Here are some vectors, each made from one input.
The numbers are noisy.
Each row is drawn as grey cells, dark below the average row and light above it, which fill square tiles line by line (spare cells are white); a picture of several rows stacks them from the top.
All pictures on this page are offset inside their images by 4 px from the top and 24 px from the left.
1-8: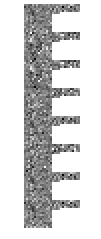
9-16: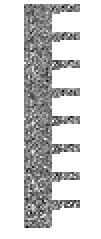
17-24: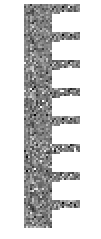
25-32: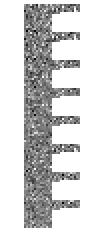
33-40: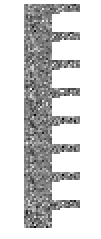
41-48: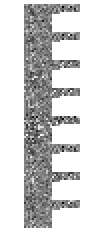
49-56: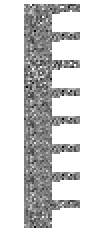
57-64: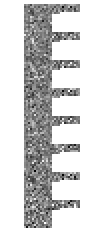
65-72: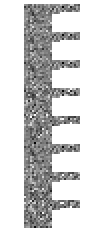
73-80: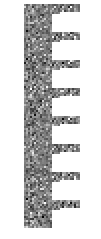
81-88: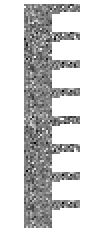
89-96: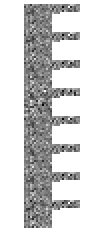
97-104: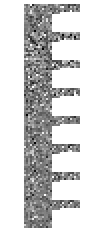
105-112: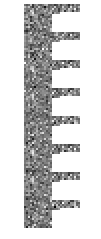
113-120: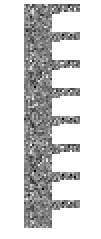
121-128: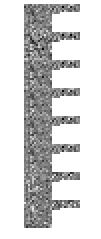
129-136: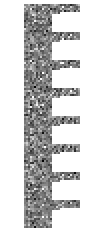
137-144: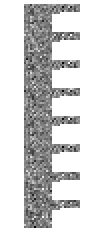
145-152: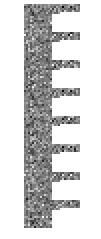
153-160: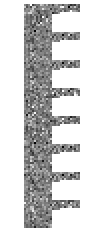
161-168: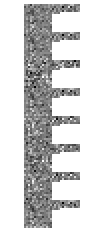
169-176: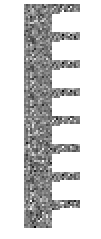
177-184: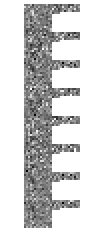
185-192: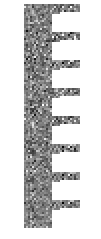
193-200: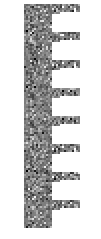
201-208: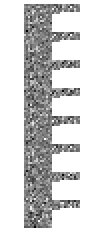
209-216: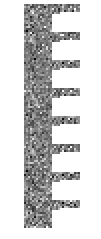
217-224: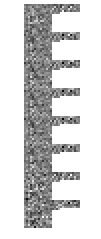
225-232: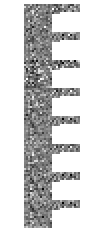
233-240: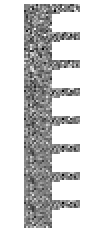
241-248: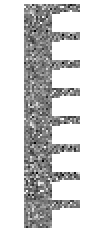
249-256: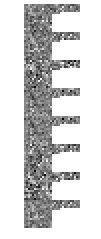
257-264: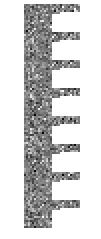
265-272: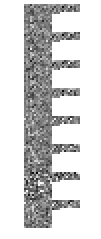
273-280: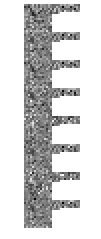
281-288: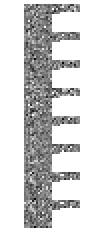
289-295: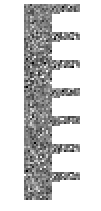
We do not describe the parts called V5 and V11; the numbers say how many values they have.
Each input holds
either a true/false value, a value of V5 and a value of V11, or a list of up to two points on an 8-point line.
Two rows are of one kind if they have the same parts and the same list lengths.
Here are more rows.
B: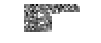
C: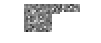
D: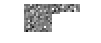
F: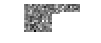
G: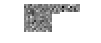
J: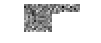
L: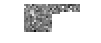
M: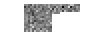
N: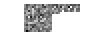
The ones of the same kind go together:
B
C, F, N
D, L
G, J, M

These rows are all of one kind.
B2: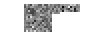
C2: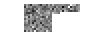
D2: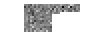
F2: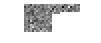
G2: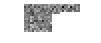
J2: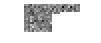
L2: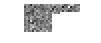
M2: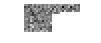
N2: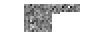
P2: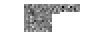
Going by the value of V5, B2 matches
C2 and F2.
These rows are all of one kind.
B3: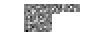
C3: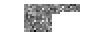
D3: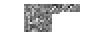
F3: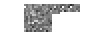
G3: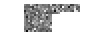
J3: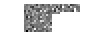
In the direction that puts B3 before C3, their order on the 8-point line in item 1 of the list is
G3, J3, B3, D3, F3, C3.
